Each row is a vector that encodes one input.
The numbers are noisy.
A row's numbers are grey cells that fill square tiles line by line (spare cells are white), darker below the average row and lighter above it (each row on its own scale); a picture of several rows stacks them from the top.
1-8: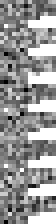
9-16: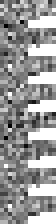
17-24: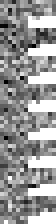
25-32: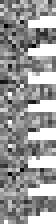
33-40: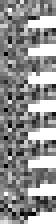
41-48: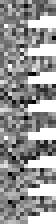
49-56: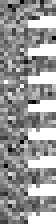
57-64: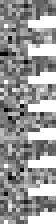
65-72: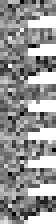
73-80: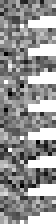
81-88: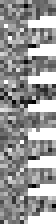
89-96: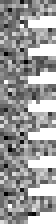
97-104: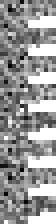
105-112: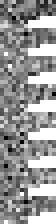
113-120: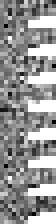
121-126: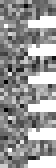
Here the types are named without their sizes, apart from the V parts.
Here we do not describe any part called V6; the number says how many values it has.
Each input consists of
a value of V6, together with either a label, or a point on a line.
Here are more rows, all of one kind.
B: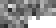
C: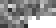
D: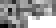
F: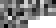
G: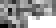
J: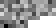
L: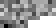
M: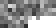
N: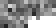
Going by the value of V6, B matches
C, M and N.
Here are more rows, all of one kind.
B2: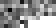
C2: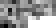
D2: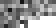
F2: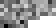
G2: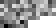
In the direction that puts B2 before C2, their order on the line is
B2, G2, D2, F2, C2.
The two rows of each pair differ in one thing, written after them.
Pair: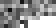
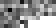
the place on the line
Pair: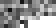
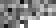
the place on the line
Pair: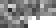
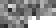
the place on the line
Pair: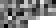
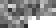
the value of V6
